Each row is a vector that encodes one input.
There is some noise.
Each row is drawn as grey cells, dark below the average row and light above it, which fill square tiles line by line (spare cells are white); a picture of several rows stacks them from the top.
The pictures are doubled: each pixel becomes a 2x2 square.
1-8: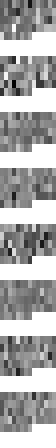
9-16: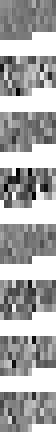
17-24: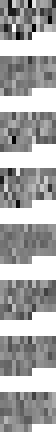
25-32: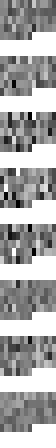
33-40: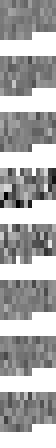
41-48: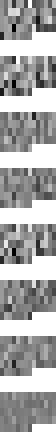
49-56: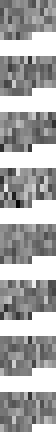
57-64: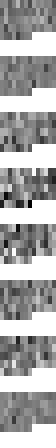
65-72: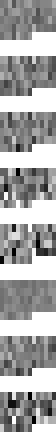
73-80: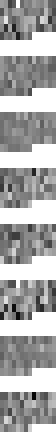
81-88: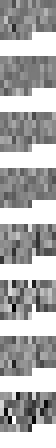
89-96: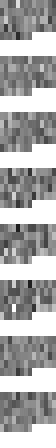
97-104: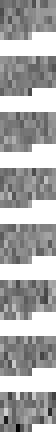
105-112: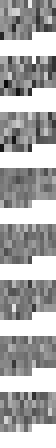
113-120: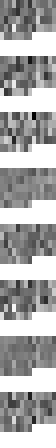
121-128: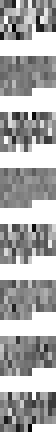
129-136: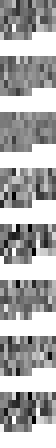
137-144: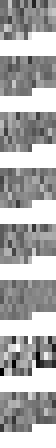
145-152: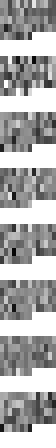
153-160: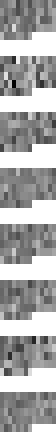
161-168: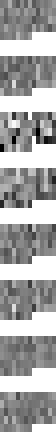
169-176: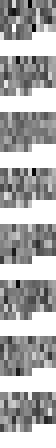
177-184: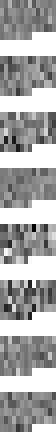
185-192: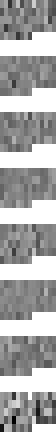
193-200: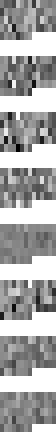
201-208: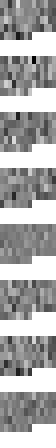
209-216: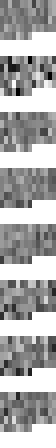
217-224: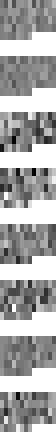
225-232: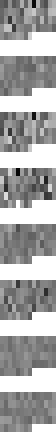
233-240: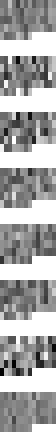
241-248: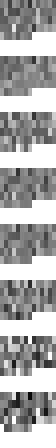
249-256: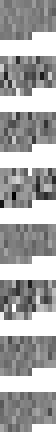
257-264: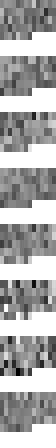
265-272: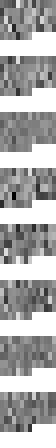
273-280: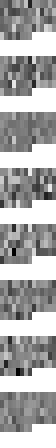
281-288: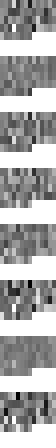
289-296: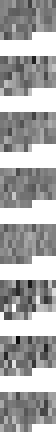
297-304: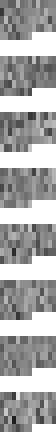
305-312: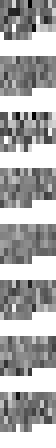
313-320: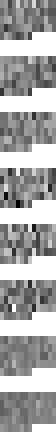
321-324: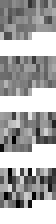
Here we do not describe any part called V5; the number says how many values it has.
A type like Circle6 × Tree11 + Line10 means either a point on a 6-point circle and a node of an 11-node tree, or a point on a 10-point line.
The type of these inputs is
Circle11 × List2(Line7) + Line11 × V5.
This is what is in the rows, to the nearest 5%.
About 65% of them hold a point on an 11-point circle, together with a list of up to two points on a 7-point line. The rest hold a point on an 11-point line and a value of V5.
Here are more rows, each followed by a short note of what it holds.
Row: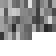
a point on an 11-point circle, together with a list of two items
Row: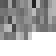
a point on an 11-point circle, together with the empty list
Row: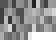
a point on an 11-point line and a value of V5
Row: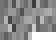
a point on an 11-point line and a value of V5
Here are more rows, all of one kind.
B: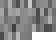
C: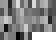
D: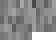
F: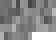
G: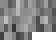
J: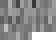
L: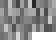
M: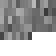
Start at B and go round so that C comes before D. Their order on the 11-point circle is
B, L, C, F, D, J, G, M.
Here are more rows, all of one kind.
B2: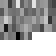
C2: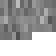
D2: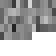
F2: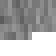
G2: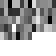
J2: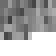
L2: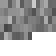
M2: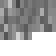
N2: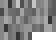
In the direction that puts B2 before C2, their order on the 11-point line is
D2, G2, N2, L2, F2, B2, M2, J2, C2.
